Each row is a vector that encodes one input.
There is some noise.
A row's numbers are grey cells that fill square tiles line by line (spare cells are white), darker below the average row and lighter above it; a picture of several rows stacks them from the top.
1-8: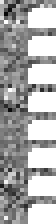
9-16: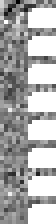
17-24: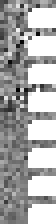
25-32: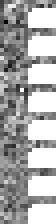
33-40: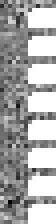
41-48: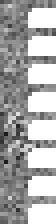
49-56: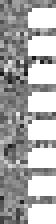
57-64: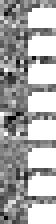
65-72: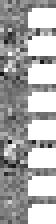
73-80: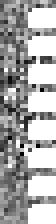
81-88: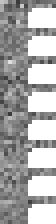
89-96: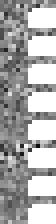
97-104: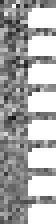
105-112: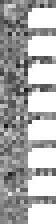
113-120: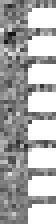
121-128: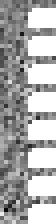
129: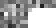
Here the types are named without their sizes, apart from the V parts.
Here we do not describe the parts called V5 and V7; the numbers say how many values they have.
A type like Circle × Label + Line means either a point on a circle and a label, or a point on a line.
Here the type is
Bool × Bool × Bool × V7 + Line × Line + V5.
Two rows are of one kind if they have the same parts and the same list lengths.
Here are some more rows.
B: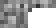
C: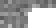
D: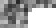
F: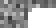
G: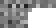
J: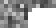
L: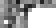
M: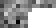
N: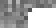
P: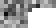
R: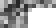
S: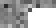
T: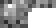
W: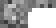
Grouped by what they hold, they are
B, L, P, T, W
C, D, F, J, N, S
G, M, R

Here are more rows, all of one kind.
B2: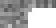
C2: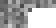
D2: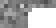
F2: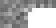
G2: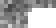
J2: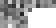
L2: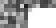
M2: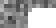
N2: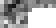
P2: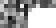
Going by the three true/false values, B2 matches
F2 and M2.
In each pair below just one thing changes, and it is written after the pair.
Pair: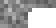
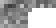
one of the three true/false values
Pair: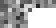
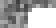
one of the three true/false values
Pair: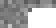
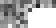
one of the three true/false values
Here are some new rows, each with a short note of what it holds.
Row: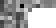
a value of V5
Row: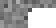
three true/false values and a value of V7
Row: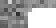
a value of V5
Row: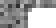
a value of V5
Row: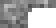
a point on each of two lines
